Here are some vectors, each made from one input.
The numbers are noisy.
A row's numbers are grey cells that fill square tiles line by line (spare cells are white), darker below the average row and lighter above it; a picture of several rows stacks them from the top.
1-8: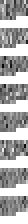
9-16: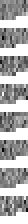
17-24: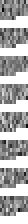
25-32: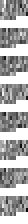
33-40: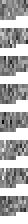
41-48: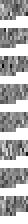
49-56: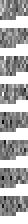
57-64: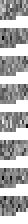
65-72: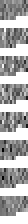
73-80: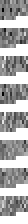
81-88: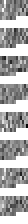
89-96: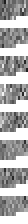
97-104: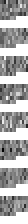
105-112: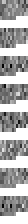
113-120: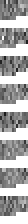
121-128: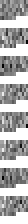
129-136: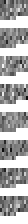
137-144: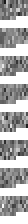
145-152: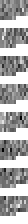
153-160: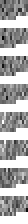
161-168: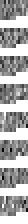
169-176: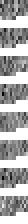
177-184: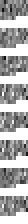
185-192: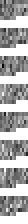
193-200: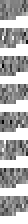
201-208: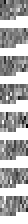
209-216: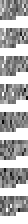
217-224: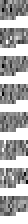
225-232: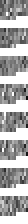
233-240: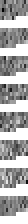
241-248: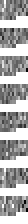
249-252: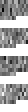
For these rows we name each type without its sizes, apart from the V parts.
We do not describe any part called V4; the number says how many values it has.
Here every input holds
a point on a circle and a point on a line, together with either a point on a line, or a value of V4.
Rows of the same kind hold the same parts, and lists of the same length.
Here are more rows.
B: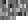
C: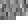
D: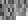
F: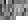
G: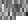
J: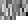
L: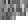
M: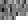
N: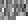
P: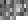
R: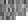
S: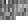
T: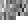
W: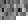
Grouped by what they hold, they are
B, C, D, F, L, M, P, R, S, W
G, J, N, T

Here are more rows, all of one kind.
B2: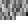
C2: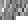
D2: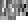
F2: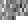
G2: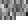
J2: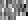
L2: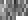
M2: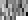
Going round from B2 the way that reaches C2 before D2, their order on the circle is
B2, M2, G2, J2, L2, C2, F2, D2.
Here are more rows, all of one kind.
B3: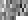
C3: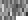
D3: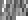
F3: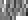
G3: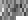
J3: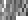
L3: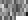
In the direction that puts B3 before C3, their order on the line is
B3, J3, D3, C3, G3, L3, F3.
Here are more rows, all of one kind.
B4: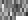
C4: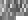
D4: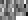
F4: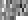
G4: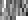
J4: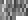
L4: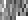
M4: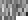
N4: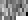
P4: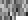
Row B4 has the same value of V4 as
M4, N4 and P4.
